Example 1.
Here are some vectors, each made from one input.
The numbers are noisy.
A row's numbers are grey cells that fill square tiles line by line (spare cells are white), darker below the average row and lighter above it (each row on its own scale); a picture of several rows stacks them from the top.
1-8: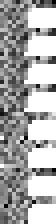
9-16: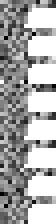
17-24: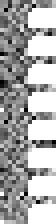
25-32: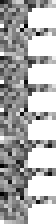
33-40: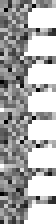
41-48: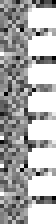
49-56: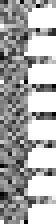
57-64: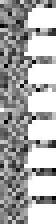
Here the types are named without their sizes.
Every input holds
a point on a circle.
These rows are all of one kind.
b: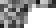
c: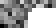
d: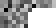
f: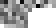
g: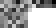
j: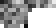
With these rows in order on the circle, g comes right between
b and f.
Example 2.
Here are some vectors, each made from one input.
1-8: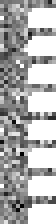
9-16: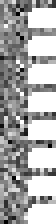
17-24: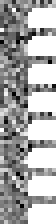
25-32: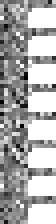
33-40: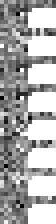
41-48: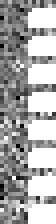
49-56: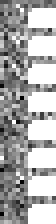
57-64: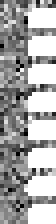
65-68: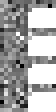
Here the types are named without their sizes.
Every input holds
either a fixed value, or four true/false values.
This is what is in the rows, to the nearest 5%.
About 5% of them hold a fixed value. The rest hold four true/false values.
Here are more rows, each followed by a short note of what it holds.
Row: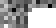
a fixed value
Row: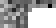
a fixed value
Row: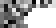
four true/false values
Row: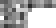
four true/false values
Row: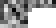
four true/false values
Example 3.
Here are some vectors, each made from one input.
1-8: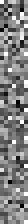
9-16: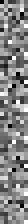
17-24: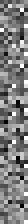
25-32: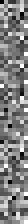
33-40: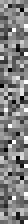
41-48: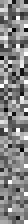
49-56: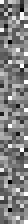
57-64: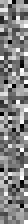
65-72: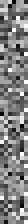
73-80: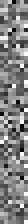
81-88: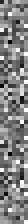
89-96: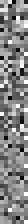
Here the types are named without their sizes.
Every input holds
three true/false values.
